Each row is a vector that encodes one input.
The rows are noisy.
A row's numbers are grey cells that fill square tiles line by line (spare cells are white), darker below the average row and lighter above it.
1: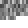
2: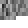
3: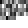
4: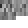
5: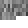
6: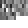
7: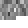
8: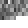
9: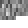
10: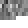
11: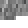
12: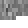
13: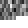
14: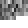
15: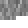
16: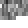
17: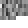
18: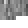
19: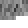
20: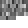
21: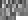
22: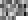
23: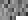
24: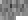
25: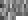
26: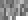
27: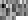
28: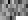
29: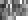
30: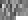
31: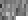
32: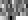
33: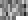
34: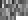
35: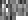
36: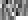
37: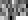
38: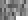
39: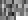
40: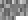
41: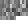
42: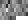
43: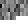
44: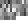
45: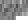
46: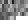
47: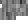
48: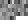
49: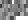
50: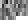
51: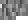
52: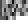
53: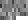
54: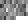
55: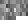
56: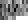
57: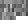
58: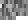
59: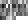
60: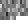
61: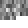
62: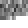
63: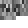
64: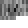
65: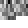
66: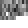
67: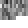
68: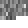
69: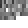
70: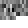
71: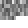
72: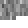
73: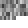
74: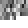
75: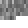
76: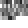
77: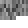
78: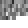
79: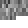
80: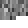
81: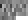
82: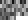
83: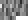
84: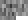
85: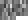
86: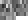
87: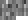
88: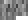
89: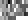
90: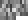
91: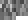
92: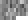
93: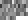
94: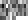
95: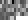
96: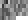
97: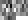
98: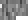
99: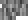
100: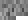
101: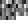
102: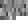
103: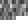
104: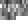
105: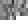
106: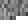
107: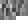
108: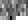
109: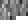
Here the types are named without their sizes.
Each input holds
a node of a tree, together with a list of points on a line.
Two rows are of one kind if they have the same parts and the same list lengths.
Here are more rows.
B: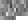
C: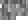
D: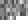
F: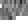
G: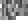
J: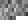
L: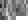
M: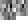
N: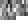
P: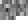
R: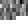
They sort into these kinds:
B, D, M, P
C, F, G, R
J, L, N

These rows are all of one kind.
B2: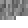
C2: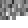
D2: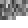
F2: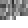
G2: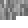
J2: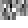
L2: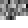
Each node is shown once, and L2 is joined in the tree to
B2 and C2.
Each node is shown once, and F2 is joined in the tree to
B2 and G2.
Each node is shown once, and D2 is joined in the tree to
B2 and J2.
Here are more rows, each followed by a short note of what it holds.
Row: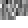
a node of a tree, together with the empty list
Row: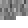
a node of a tree, together with a list of two items
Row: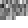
a node of a tree, together with a list of two items
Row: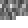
a node of a tree, together with the empty list
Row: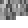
a node of a tree, together with a list of two items
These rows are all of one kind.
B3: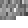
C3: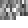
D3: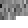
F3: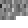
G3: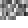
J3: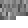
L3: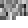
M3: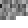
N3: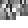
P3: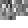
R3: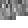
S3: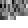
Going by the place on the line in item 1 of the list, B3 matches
C3, G3 and P3.
